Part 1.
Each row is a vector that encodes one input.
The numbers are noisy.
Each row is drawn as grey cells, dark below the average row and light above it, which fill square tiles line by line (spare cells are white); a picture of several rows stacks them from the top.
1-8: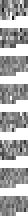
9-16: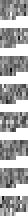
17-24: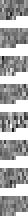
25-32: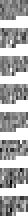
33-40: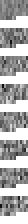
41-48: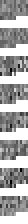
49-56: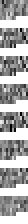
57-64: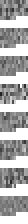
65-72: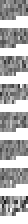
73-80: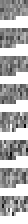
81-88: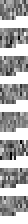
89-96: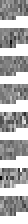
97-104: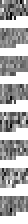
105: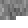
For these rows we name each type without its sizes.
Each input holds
a label, together with either a label, or a point on a line.
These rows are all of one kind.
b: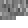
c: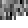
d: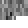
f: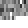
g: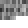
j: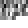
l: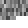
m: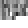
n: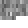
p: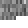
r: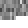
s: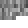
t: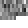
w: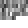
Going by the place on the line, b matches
g, s and w.
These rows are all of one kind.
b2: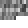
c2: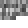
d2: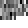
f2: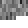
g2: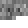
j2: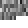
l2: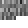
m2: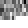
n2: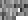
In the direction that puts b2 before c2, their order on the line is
l2, b2, n2, c2, j2, g2, m2, f2, d2.
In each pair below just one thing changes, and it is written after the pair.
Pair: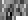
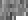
the label
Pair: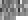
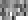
the place on the line
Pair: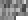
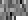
the label
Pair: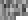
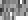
the label
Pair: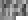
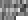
the label
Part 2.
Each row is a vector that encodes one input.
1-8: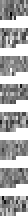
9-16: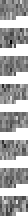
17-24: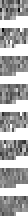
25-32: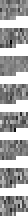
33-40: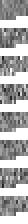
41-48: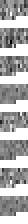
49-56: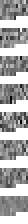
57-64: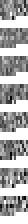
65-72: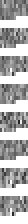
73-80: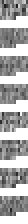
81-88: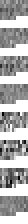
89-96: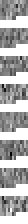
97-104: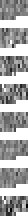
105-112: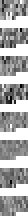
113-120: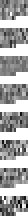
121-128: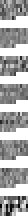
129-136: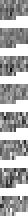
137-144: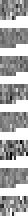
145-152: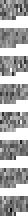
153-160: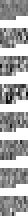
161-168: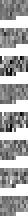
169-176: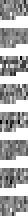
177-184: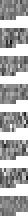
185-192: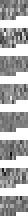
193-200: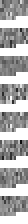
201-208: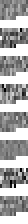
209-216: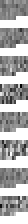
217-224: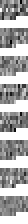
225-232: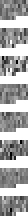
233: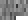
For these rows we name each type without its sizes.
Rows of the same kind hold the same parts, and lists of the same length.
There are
4 kinds of row.
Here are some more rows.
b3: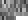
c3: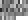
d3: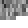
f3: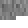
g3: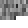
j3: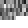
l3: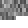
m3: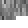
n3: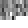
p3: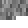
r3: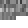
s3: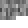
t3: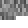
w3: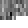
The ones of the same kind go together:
b3, d3, g3, n3, p3, r3, t3, w3
c3, m3, s3
f3, l3
j3

